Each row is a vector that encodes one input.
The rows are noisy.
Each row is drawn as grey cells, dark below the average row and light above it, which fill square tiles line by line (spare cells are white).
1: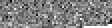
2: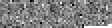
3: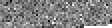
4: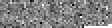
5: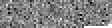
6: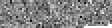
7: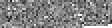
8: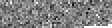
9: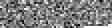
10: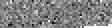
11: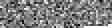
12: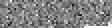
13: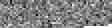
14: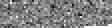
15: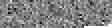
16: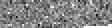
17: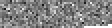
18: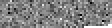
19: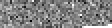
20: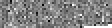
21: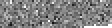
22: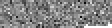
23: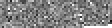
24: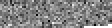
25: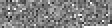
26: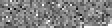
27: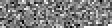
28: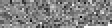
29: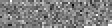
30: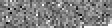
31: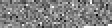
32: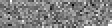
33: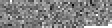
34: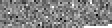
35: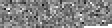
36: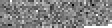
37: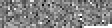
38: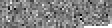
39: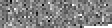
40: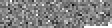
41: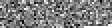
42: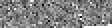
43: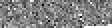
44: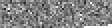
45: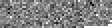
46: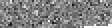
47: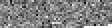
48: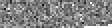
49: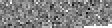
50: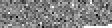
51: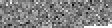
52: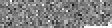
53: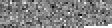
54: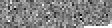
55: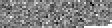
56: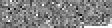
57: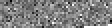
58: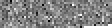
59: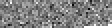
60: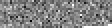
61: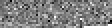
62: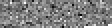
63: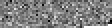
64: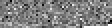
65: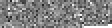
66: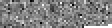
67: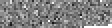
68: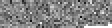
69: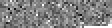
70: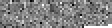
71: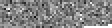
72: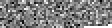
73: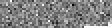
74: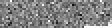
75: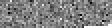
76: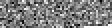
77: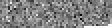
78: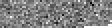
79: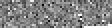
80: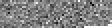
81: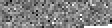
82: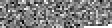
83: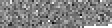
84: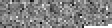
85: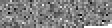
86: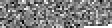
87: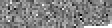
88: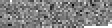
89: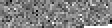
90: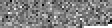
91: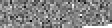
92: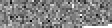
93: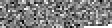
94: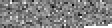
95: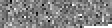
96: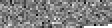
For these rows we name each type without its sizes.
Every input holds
either a point on a circle and a true/false value, or a fixed value.
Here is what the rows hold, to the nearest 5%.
About 90% of them hold a point on a circle and a true/false value. The rest hold a fixed value.
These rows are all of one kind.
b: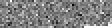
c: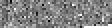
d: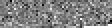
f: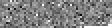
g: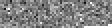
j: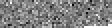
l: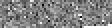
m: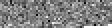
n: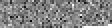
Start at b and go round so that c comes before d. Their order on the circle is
b, g, j, l, c, d, m, n, f.
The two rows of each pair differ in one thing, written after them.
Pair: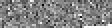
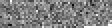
the true/false value
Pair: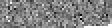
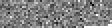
the place on the circle
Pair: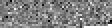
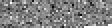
the true/false value
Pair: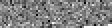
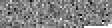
the true/false value
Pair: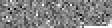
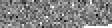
the true/false value
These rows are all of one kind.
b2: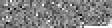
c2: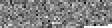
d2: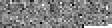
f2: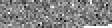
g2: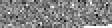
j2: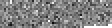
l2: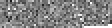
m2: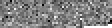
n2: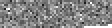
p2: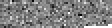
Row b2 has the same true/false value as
d2, j2 and p2.
